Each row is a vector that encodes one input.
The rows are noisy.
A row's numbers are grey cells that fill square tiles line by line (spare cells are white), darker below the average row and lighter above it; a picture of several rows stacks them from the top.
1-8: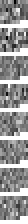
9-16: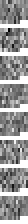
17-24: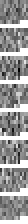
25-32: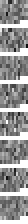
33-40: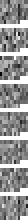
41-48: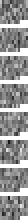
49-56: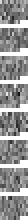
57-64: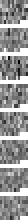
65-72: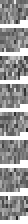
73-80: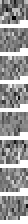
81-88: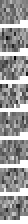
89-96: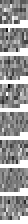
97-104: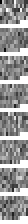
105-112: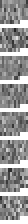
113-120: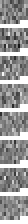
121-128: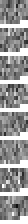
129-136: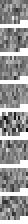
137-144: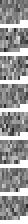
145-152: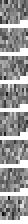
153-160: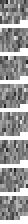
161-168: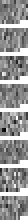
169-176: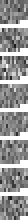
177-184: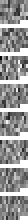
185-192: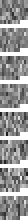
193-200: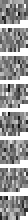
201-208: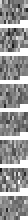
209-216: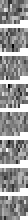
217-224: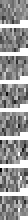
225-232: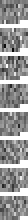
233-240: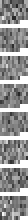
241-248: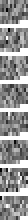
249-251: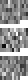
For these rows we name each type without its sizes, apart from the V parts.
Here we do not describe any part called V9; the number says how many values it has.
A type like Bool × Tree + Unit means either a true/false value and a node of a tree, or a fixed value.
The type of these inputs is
(Bool × Circle + V9) × (Label + Tree).
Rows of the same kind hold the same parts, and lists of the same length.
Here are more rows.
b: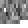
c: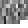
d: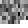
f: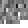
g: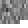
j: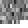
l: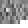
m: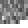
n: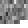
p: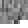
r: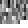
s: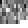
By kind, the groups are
b, g, m, n, p
c, j
d, l, r
f, s

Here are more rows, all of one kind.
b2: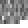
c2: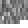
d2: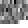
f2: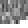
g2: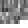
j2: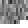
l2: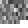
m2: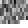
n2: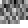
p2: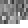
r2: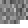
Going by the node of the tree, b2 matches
c2, j2, p2 and r2.
